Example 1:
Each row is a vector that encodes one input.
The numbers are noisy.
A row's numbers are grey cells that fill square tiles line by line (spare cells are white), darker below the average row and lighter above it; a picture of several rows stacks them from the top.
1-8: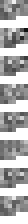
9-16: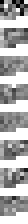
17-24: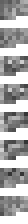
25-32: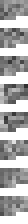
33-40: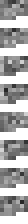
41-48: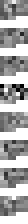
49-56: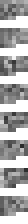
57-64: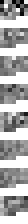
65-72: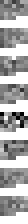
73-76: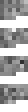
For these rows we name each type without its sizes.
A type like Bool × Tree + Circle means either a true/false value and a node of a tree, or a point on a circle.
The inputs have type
List(Line).
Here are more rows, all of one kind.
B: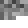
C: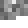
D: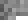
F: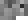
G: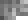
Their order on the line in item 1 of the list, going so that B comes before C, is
F, B, G, D, C.
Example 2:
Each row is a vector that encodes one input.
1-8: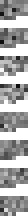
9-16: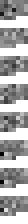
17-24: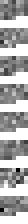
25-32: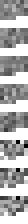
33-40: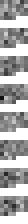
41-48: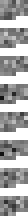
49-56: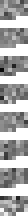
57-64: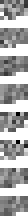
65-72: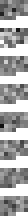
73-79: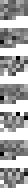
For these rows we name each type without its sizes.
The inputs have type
Bool × Line.
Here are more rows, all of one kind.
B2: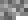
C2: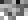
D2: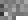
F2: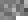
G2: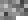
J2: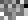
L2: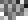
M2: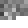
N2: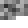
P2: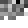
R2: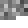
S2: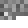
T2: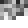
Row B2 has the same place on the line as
G2 and R2.
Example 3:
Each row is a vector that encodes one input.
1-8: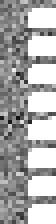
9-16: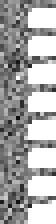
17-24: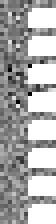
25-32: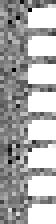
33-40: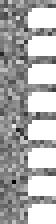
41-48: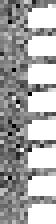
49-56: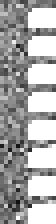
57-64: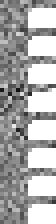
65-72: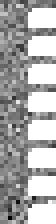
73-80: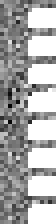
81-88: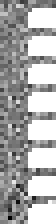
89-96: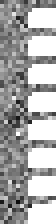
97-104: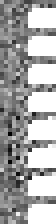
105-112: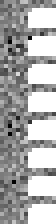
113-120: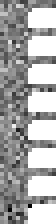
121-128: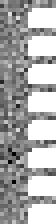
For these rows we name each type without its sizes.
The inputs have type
Bool × Tree.
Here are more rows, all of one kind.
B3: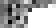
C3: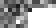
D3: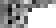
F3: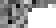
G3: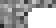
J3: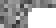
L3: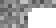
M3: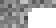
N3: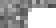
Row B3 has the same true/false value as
C3, D3 and F3.
